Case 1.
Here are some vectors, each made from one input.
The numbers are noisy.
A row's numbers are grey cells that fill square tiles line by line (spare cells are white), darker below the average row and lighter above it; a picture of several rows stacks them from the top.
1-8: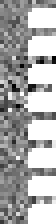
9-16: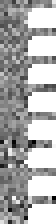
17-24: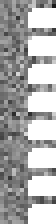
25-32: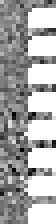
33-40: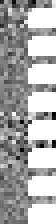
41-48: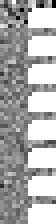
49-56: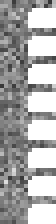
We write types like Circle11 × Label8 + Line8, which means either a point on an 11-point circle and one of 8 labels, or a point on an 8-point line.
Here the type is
Tree11.
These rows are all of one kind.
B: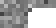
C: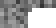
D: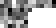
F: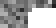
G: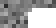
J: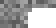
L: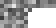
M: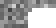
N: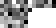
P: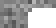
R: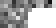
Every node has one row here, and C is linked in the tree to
F.
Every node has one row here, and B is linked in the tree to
N, P and R.
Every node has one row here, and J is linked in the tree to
F and P.
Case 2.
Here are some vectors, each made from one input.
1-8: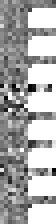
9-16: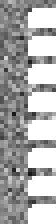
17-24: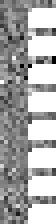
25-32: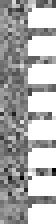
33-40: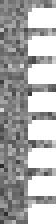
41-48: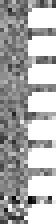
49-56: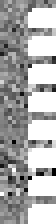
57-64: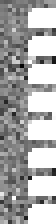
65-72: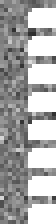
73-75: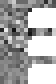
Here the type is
Line10.
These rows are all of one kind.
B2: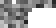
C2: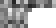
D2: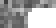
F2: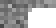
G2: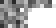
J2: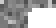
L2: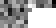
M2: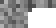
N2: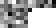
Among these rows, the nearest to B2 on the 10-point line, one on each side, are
D2 and N2.
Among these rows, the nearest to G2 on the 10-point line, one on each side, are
F2 and L2.
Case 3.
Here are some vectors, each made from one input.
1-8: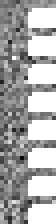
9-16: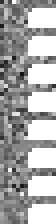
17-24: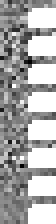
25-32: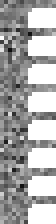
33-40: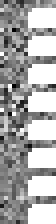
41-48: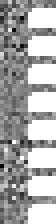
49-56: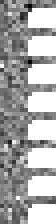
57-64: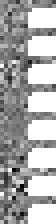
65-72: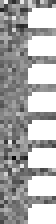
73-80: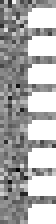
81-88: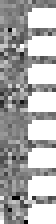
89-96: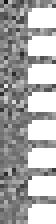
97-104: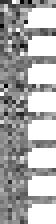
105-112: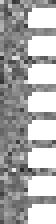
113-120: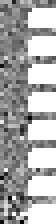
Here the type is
Bool × Bool × Bool × Bool + Unit.
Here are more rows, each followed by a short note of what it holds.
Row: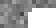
four true/false values
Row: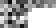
four true/false values
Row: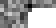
a fixed value
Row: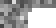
four true/false values
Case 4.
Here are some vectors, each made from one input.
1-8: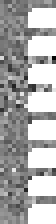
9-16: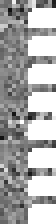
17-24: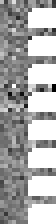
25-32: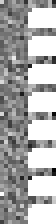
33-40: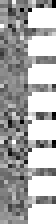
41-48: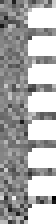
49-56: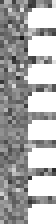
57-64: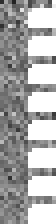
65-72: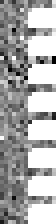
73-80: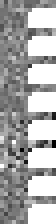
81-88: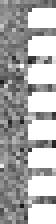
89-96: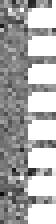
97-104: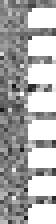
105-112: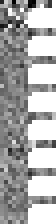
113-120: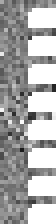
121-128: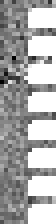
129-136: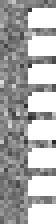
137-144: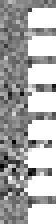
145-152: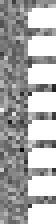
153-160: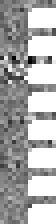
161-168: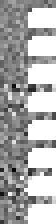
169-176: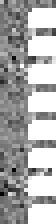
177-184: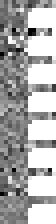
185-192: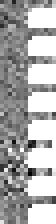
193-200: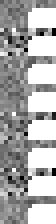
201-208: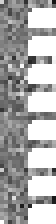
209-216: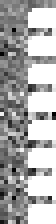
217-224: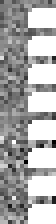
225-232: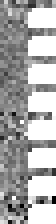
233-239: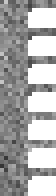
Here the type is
Line10.
